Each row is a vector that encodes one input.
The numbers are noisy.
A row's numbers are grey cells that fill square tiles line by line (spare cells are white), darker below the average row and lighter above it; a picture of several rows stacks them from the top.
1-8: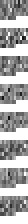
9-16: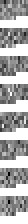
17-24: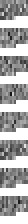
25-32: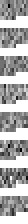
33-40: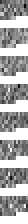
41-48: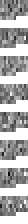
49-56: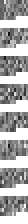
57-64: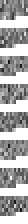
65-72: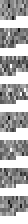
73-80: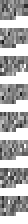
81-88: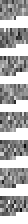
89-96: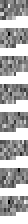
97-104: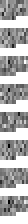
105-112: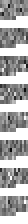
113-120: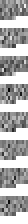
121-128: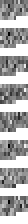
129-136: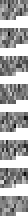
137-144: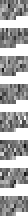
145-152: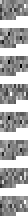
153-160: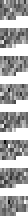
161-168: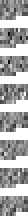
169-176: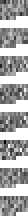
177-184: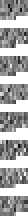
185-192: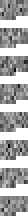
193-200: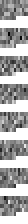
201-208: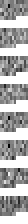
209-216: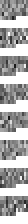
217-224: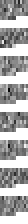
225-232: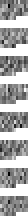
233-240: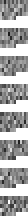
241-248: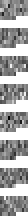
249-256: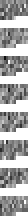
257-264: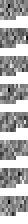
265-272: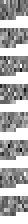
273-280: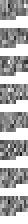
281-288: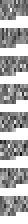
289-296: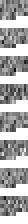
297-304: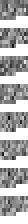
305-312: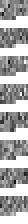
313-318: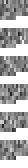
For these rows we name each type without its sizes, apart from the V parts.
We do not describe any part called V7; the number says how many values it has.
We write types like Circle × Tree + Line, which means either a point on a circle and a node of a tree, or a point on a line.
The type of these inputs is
(Bool × Bool × Bool + Unit) × (Line + V7).
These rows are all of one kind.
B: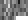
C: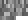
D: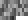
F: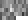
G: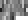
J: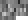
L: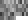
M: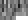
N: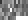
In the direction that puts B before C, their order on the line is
N, F, L, B, J, M, C, D, G.
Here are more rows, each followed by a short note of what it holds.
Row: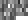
a point on a line and three true/false values
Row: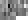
a value of V7
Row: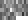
a point on a line and three true/false values
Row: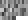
a point on a line
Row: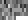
three true/false values and a value of V7
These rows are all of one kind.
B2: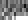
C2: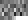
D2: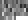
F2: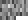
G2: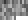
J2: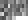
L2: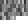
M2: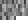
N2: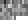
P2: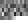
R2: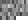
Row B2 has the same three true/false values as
C2, J2 and P2.
